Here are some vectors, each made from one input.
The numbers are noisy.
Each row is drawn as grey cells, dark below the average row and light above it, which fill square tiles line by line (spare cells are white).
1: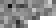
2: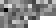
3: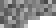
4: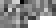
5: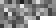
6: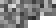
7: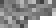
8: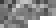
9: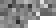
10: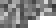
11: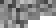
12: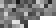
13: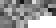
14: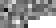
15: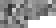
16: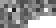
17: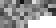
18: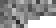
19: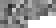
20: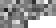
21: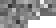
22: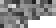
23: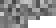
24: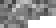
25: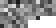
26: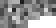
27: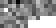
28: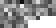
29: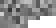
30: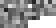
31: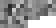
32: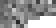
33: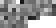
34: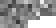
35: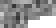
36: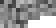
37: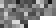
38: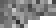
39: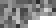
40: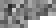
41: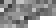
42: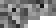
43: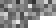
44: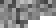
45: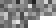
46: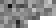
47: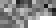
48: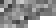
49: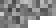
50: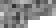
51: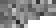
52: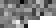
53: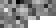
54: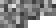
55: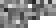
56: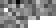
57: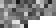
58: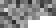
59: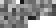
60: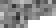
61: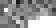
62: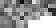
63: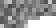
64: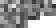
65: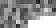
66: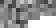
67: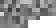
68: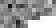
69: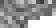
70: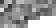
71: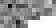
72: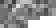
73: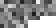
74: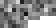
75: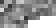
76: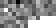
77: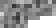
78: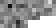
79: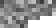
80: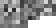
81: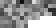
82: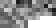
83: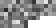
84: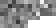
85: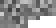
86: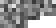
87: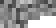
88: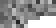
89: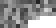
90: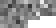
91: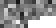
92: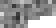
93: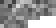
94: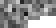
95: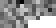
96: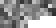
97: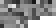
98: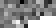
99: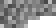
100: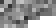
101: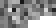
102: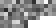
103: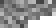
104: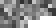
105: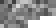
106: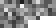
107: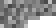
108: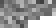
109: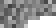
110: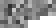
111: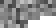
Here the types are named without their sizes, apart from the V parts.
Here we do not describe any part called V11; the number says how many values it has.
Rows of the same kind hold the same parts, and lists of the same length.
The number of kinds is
2.
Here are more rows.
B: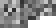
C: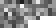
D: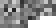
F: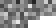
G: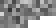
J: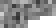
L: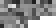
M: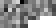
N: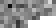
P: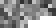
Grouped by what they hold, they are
B, C, D, F, L, M, P
G, J, N

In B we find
a point on each of two circles.
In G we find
a value of V11.
